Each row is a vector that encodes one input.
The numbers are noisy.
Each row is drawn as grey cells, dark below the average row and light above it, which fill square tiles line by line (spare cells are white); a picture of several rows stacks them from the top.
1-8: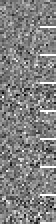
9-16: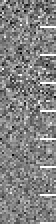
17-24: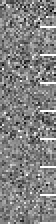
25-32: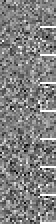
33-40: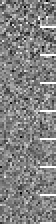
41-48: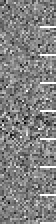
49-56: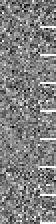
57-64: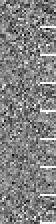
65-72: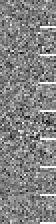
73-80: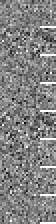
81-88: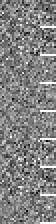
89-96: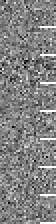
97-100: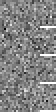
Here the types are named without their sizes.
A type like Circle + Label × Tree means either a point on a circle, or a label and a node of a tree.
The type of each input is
Bool × Bool × Bool × Circle + Line.
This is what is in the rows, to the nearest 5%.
About 65% of them hold a point on a circle and three true/false values. The rest hold a point on a line.
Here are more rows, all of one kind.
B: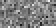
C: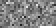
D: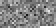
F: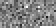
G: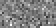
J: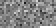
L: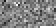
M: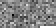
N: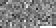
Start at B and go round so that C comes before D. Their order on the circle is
B, J, F, C, N, M, G, L, D.
